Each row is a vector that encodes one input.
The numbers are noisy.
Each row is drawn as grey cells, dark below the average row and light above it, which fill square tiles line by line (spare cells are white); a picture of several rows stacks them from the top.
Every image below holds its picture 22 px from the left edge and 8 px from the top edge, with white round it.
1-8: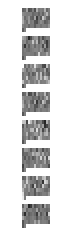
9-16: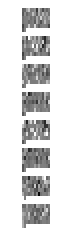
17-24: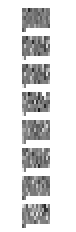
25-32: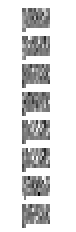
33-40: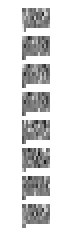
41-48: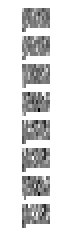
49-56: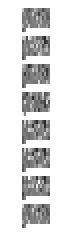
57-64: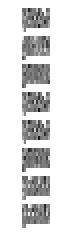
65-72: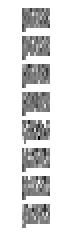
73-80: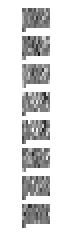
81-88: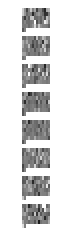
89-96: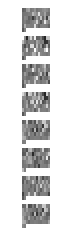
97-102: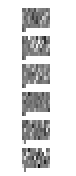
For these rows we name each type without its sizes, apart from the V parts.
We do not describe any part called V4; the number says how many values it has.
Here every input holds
a point on a line, together with either three true/false values, or a value of V4.
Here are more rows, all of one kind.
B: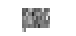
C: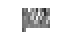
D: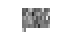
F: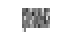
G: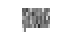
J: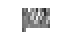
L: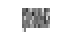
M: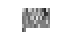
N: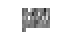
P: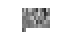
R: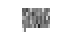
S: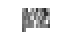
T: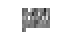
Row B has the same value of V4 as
D, N and T.
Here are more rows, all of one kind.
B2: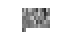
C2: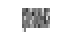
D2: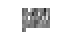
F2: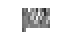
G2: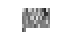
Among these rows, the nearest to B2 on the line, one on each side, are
D2 and G2.
